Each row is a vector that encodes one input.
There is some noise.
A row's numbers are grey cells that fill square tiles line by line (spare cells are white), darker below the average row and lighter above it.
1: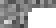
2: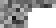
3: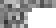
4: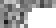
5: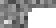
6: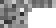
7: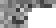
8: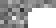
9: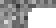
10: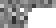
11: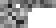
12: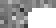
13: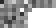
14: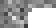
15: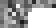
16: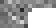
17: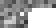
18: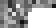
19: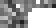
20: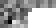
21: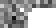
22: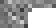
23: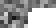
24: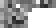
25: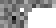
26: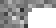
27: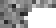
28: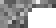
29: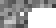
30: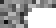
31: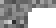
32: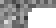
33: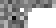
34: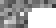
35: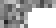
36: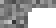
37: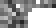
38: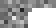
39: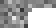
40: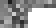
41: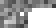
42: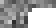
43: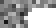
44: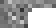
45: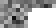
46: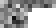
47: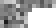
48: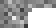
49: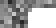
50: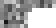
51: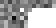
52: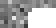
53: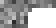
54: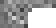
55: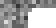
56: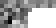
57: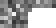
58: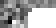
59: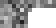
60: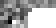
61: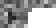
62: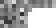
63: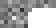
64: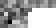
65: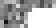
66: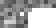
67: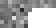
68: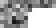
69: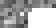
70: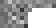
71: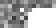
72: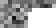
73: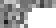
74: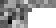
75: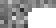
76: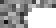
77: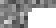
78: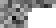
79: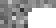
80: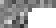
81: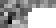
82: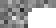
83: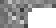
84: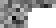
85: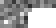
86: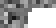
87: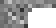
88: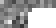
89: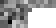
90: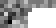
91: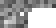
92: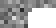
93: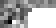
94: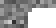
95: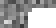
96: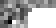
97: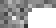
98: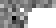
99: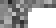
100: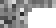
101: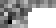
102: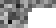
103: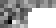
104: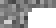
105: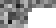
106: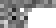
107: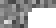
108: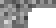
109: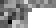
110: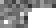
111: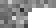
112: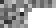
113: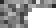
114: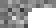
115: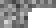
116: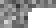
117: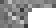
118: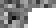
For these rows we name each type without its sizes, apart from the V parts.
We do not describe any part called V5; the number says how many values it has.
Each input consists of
a value of V5, together with either a point on a line, or a node of a tree.
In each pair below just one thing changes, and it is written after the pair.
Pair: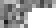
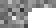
the value of V5
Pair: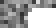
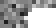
the place on the line
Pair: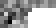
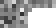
the value of V5
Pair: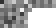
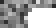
the value of V5
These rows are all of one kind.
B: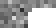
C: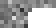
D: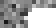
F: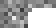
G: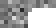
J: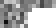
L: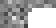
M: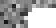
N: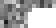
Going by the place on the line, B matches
C, D and M.
